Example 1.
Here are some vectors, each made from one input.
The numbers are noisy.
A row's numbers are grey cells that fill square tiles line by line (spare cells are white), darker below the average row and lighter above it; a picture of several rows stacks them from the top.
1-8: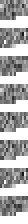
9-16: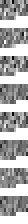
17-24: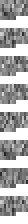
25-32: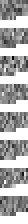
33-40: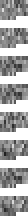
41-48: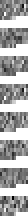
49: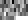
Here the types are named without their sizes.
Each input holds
a label.
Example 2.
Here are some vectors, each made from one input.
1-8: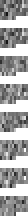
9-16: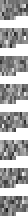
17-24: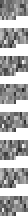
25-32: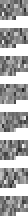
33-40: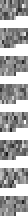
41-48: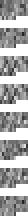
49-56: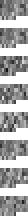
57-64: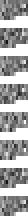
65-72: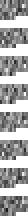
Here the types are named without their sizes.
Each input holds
a point on a line.
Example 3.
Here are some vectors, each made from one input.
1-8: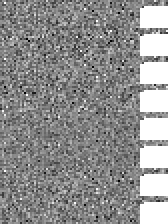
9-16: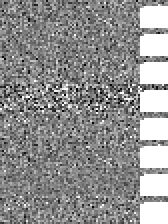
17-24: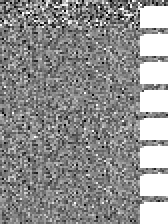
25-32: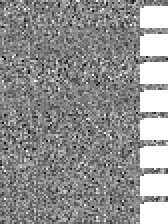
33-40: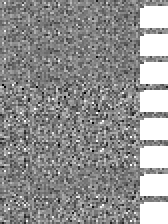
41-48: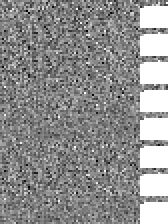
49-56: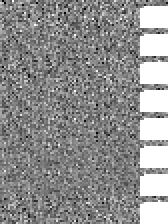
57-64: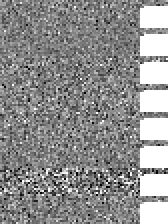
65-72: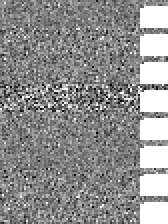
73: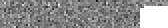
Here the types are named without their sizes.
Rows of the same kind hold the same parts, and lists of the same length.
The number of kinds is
2.
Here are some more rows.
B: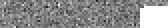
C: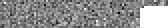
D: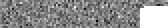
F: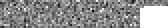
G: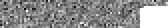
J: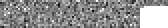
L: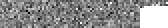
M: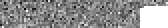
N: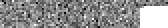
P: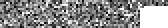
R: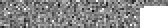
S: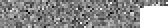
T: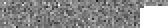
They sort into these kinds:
B, C, D, F, G, J, L, M, N, R, S, T
P

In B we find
a node of a tree.
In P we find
a fixed value.
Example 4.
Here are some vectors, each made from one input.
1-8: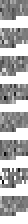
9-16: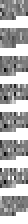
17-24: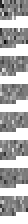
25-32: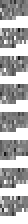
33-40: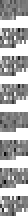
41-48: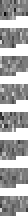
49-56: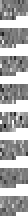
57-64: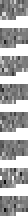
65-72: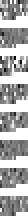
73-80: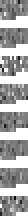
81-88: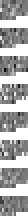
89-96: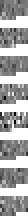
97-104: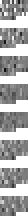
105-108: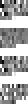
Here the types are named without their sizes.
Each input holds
a point on a circle.
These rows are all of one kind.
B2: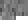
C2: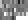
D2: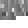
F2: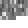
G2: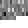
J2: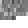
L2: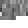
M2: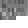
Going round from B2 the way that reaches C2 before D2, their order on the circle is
B2, F2, M2, C2, J2, D2, G2, L2.
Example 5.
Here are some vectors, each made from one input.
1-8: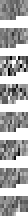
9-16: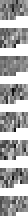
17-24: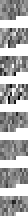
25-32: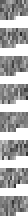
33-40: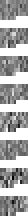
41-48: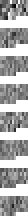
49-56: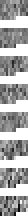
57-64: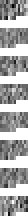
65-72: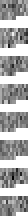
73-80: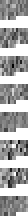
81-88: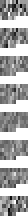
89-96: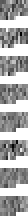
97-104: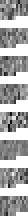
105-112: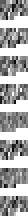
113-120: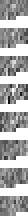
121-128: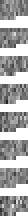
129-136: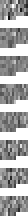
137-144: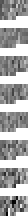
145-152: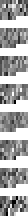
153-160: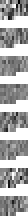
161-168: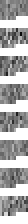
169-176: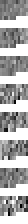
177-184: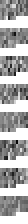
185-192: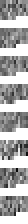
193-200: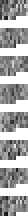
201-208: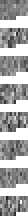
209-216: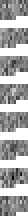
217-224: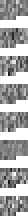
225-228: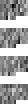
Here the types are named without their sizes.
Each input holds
four true/false values.
